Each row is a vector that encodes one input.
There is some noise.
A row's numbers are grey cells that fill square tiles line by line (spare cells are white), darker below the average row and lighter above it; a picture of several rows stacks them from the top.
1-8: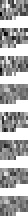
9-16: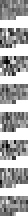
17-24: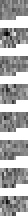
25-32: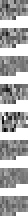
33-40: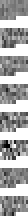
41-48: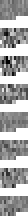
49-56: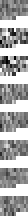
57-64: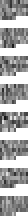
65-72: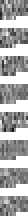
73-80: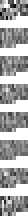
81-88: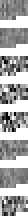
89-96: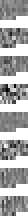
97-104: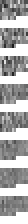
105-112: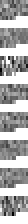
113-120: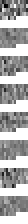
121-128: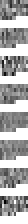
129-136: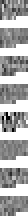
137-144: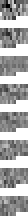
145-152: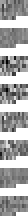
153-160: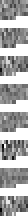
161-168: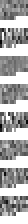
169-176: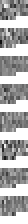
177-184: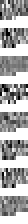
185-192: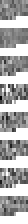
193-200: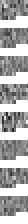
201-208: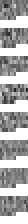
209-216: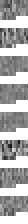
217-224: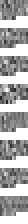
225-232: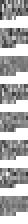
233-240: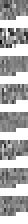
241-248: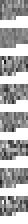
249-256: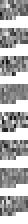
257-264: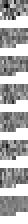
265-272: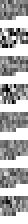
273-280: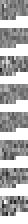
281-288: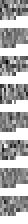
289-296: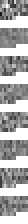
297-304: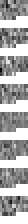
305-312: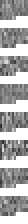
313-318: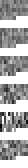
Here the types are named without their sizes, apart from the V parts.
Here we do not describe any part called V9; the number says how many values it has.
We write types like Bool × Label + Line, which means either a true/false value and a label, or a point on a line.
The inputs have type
Bool × V9 + Line.
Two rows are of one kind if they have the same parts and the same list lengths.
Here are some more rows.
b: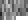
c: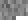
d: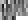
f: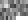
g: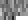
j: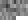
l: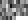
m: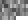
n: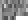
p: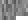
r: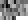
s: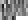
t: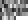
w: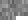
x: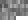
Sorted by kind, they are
b, c, d, f, j, m, n, p, r, s, t, w, x
g, l

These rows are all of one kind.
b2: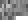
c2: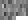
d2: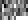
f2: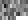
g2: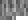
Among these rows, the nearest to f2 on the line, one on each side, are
b2 and c2.
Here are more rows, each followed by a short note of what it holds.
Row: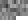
a true/false value and a value of V9
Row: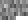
a true/false value and a value of V9
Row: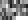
a point on a line
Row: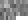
a true/false value and a value of V9
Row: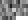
a point on a line
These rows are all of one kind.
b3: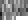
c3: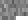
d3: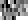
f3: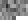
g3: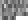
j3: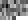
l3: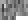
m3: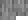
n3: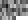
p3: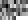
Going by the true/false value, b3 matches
j3, l3, n3 and p3.
